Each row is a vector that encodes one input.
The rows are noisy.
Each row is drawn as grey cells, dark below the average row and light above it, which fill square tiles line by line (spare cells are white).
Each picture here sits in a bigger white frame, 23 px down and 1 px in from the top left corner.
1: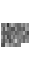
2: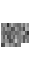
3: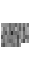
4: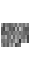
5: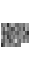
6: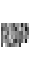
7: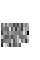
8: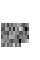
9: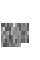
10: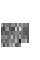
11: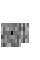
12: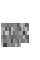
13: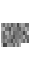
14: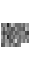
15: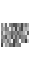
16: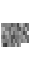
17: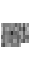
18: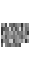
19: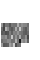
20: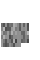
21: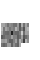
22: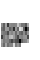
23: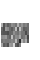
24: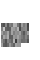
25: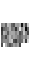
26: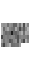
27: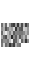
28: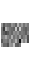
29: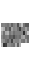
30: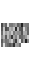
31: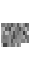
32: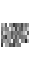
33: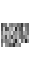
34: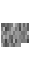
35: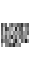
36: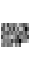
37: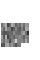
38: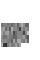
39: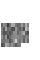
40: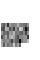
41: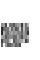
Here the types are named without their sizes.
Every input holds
a point on a line and a true/false value.
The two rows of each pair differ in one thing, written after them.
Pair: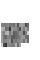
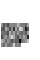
the place on the line
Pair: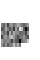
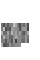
the place on the line
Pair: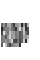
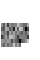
the true/false value
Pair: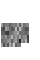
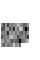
the place on the line
